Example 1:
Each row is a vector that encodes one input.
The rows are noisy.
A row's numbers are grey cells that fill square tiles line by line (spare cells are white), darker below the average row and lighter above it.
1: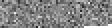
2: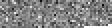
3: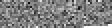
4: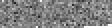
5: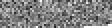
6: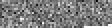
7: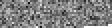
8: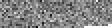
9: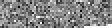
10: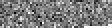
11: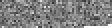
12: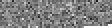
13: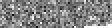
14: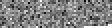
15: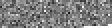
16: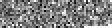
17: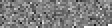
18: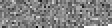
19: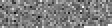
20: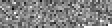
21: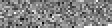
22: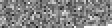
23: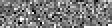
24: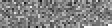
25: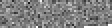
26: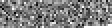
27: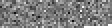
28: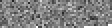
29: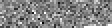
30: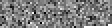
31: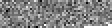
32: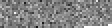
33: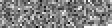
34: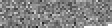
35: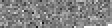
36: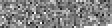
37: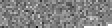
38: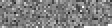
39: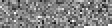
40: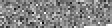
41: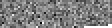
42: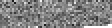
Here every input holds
a point on a 4-point line and a true/false value.
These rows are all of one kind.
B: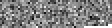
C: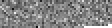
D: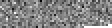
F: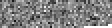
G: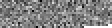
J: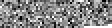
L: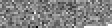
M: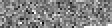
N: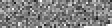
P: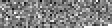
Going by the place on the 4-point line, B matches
C, D and G.
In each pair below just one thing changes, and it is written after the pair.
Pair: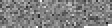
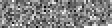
the true/false value
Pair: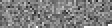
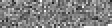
the place on the 4-point line
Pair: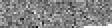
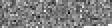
the true/false value
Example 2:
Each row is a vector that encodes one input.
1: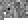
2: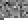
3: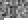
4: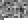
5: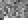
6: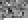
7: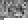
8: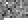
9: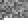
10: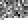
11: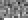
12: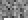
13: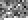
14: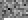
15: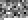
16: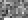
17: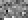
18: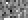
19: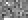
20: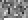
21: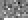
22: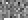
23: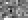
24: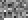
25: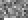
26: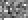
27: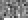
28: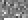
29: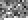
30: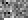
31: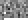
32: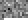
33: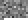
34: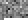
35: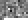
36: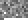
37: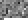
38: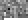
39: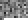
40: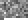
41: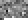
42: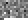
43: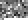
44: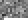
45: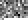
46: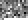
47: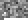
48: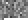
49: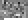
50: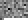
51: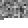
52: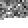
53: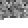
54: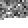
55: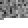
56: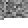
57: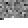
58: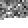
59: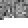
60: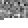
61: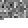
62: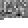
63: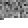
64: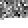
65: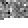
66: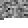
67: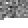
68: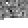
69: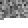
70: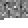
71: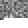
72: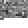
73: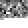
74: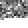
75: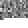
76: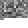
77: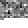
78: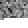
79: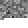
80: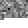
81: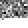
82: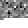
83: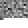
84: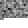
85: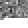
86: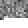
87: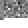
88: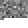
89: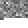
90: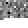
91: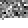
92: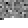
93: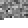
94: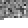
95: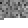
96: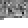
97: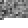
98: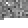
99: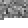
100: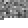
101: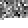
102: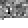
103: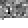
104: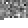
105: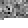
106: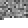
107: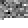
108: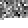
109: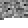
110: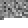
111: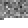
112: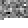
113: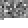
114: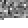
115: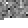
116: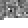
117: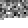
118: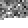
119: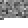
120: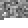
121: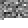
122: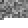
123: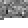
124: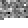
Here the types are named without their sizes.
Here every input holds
a point on a line, together with either a fixed value, or five true/false values.
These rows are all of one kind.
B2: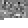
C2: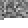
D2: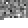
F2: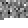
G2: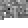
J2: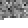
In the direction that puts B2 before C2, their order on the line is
D2, J2, B2, G2, C2, F2.
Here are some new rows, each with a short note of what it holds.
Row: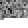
a point on a line and five true/false values
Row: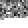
a point on a line
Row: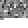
a point on a line and five true/false values
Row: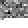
a point on a line and five true/false values
